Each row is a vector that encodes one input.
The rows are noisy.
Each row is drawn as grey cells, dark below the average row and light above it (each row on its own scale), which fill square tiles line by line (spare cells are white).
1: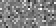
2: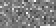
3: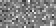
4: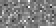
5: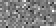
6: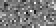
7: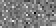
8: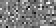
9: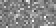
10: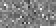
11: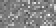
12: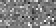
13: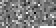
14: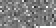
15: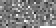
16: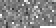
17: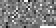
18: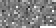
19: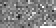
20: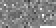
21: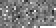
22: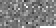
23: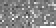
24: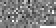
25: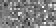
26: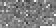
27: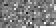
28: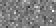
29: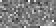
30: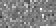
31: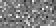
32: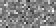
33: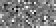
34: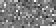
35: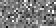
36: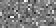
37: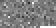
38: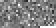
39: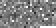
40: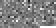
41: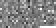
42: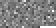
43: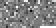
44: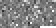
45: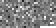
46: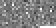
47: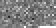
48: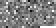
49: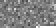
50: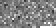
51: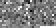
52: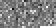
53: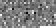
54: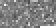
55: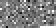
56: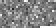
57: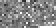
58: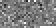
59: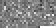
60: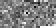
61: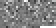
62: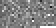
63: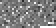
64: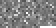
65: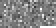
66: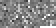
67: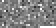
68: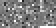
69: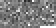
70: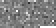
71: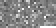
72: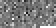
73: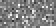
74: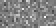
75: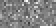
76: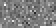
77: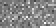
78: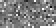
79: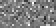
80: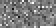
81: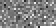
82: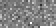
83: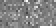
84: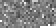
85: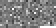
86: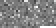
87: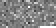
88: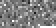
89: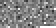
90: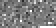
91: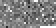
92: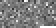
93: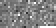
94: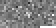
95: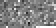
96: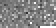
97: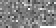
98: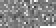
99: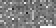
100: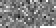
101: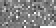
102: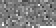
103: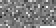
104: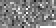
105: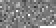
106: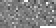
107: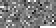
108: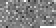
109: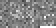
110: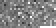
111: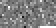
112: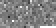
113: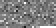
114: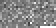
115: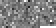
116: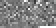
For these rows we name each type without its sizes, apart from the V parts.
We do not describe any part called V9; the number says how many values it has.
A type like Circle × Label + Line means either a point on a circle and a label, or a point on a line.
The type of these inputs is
(Bool × V9 + Unit) × Line.
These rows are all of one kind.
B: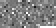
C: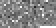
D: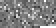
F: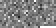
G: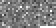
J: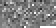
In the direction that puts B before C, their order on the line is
D, F, J, B, G, C.
